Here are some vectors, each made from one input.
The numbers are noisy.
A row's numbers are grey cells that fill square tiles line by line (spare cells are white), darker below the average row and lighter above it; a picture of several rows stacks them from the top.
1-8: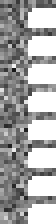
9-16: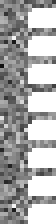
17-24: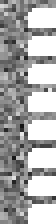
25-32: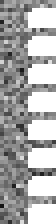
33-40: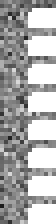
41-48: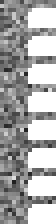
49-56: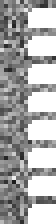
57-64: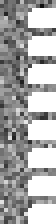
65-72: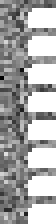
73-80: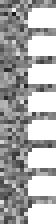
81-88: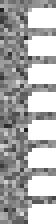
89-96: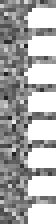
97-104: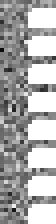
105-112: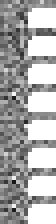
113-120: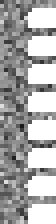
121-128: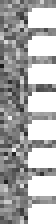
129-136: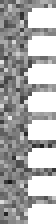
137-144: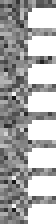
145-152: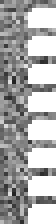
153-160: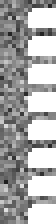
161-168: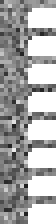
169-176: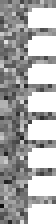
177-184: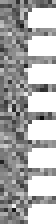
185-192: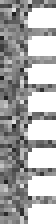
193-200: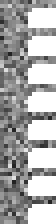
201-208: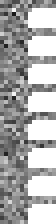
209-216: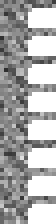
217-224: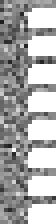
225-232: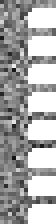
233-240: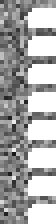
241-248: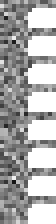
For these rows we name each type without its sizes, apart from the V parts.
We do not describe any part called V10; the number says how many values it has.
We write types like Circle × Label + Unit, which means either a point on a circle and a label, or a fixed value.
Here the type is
Bool × Bool × Bool × V10 + List(Line).
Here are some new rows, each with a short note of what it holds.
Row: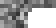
a list of three items
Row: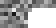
a list of one item
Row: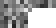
the empty list
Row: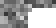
a list of three items
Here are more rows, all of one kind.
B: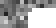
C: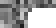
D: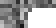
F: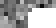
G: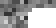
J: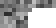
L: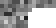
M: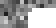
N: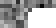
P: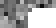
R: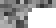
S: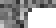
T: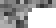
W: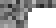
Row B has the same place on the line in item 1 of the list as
G, L and M.
